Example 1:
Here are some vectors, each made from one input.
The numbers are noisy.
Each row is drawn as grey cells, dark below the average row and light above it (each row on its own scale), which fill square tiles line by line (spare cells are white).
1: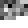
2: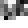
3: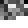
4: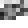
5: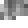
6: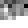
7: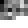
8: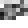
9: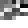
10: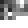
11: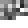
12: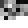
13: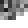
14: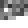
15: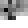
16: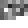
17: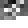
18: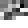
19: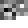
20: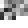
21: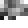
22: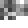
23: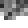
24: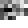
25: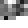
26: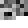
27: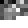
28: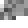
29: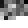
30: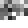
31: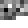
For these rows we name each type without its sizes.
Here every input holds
a label.
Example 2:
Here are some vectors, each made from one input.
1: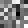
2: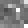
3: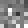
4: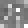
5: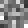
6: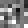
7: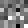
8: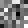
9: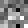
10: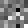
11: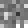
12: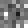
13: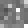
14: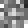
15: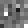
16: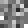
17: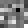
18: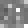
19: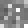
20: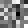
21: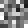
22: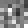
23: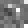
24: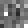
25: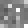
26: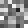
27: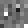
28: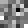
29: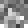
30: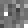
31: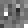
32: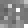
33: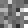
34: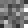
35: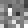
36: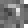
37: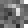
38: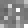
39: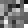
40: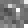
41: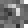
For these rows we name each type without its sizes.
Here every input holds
a label.
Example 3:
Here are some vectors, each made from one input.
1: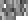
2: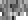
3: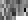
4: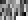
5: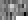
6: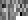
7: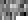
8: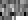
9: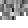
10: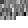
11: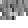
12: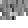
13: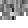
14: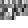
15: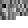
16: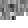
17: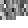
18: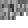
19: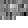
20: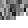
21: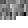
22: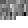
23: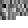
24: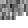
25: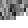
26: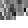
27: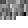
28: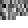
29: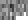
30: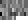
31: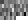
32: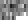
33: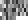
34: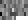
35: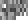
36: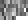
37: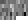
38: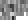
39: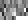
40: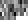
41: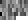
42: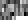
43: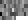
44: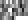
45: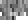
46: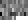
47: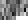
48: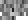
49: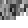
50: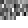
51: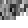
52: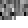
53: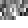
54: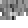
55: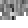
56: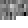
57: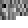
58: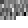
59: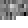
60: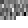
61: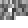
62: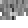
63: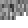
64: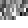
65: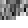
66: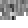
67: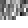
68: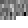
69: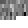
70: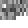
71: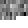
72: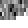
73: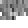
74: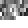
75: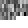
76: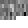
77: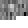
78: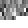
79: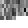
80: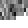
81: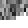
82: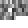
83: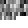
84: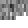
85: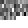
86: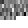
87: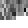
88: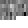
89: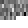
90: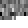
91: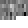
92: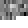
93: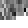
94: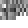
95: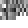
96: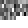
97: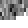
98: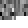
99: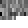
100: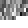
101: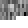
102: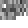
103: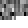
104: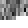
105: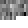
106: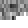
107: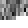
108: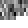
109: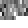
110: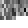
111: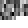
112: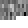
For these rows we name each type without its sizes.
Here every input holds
either a fixed value, or three true/false values.
